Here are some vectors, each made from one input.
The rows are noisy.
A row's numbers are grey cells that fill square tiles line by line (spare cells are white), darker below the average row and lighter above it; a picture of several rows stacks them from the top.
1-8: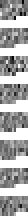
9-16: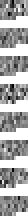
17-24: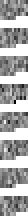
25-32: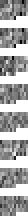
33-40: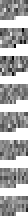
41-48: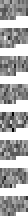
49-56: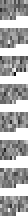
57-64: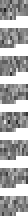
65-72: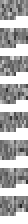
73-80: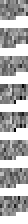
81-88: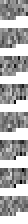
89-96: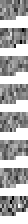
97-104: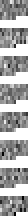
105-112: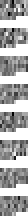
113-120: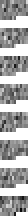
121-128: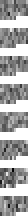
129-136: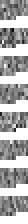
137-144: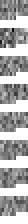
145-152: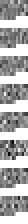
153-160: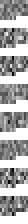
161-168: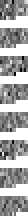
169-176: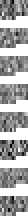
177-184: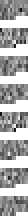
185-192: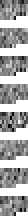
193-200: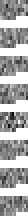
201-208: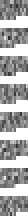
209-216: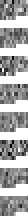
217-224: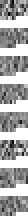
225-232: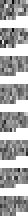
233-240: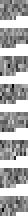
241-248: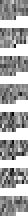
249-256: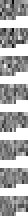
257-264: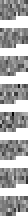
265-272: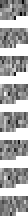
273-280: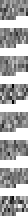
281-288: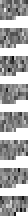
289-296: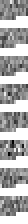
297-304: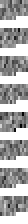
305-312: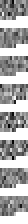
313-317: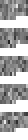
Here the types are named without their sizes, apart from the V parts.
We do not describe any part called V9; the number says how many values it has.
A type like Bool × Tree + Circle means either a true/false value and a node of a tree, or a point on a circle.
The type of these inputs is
Circle × List(V9) + Line + Tree.
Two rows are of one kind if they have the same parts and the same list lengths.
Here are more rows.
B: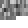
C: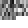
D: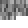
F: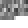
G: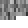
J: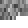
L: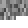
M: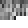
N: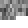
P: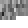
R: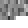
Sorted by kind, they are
B, D, G, L, R
C
F
J, N, P
M

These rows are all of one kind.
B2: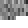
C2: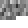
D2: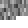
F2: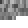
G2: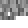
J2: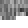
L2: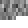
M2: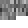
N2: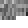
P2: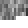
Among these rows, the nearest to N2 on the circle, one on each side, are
F2 and J2.
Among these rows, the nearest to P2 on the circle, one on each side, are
B2 and J2.
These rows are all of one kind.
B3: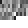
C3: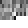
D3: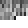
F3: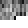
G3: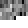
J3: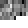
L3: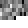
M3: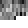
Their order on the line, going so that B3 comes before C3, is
B3, C3, D3, F3, M3, J3, G3, L3.
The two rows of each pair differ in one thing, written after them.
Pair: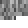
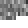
the place on the circle
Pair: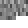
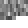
the value of V9 in item 1 of the list
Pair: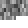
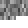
the value of V9 in item 2 of the list
